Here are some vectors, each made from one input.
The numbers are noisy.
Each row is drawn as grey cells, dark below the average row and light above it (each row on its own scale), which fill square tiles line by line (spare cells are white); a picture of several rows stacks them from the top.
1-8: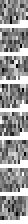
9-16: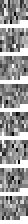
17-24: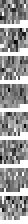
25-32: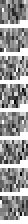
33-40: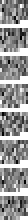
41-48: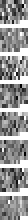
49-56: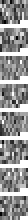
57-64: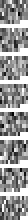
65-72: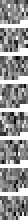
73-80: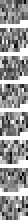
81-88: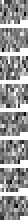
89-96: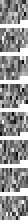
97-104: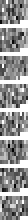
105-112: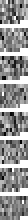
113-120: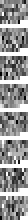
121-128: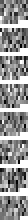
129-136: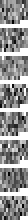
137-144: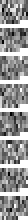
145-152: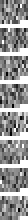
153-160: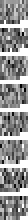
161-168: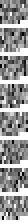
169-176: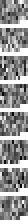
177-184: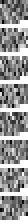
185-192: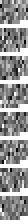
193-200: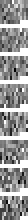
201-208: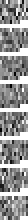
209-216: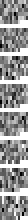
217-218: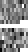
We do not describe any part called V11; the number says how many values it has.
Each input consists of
one of 6 labels, together with either a point on an 8-point line and a value of V11, or a point on a 9-point line.
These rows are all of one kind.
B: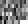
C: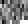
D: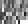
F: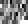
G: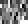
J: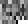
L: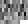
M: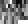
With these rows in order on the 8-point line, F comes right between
B and J.
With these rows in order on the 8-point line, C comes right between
B and D.
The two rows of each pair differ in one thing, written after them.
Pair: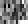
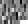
the place on the 8-point line
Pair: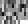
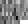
the label
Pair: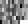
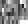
the value of V11
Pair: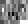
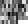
the value of V11
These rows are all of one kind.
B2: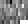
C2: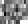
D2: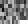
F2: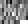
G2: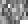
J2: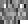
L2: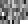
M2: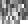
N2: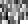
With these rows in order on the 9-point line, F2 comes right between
C2 and N2.
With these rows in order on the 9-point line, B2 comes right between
L2 and N2.
